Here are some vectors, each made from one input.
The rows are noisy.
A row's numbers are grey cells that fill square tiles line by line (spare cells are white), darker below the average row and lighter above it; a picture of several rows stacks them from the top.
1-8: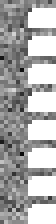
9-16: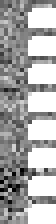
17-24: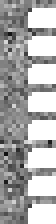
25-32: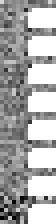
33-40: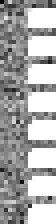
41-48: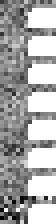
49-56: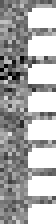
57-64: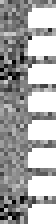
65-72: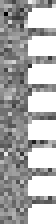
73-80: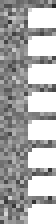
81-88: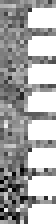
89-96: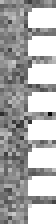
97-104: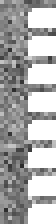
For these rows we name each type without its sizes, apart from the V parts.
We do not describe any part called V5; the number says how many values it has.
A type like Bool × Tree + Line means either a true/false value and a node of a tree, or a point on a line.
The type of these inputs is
List(Bool × V5).
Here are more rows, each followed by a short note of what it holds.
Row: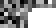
the empty list
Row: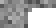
a list of two items
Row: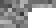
a list of one item
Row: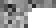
a list of two items
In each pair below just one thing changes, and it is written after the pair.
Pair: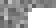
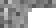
the true/false value in item 2 of the list
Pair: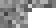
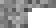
the value of V5 in item 2 of the list
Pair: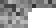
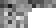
the value of V5 in item 2 of the list
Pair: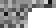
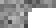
the value of V5 in item 2 of the list
